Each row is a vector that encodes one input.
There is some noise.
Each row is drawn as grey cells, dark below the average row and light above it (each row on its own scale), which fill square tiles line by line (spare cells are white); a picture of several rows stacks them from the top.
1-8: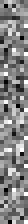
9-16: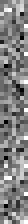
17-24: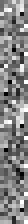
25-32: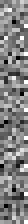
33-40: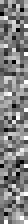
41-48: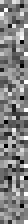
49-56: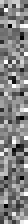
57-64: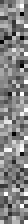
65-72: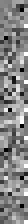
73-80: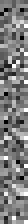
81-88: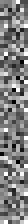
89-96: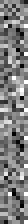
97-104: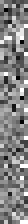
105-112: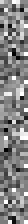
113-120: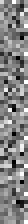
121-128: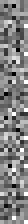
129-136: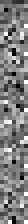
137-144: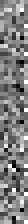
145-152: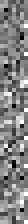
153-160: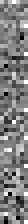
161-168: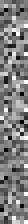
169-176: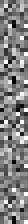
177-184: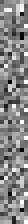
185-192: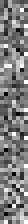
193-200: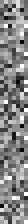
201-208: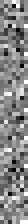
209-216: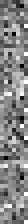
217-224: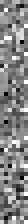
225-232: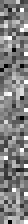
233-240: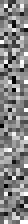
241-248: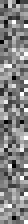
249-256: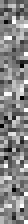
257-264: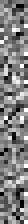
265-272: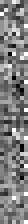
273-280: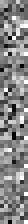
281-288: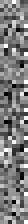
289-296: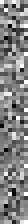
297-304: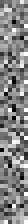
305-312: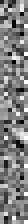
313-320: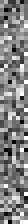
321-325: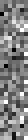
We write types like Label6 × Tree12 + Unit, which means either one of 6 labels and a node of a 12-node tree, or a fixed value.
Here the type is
List3(Line11).
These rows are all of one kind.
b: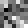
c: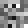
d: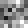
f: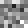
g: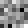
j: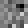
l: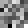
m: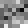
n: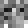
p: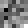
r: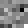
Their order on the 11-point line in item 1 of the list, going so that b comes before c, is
b, p, n, m, d, l, c, g, f, r, j.
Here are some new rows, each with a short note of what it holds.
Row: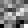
the empty list
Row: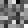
a list of two items
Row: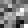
the empty list
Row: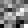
the empty list
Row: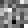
a list of one item
